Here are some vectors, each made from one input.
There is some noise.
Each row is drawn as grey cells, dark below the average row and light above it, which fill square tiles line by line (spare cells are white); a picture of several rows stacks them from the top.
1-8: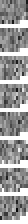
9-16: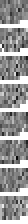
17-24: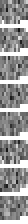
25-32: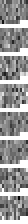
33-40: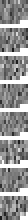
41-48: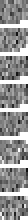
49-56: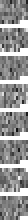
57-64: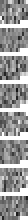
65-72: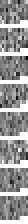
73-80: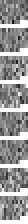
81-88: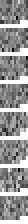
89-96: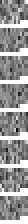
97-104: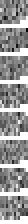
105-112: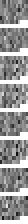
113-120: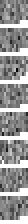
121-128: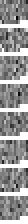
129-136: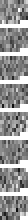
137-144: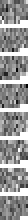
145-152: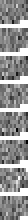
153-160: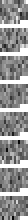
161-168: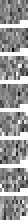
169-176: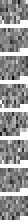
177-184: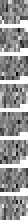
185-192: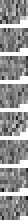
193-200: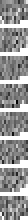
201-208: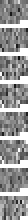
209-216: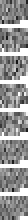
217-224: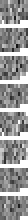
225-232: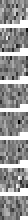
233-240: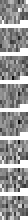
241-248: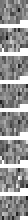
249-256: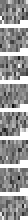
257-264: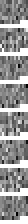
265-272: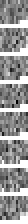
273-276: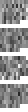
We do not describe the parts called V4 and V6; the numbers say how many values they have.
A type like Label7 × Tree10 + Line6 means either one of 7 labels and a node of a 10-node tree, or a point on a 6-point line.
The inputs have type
Bool × V4 + Line5 + Line10 + V6.
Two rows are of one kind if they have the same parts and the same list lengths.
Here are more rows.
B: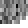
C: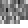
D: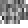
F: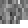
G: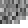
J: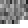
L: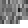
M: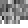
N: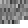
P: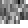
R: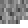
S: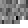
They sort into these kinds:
B, G
C, D, M, P
F, L, R
J, N, S

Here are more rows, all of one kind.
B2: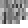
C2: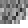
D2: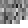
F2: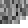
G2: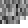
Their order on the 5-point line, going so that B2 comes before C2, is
B2, D2, C2, F2, G2.
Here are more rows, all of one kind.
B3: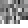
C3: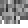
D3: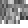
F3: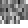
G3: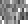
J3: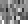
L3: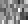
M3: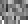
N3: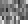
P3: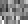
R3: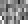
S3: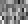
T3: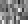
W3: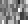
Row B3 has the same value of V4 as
J3, L3, T3 and W3.
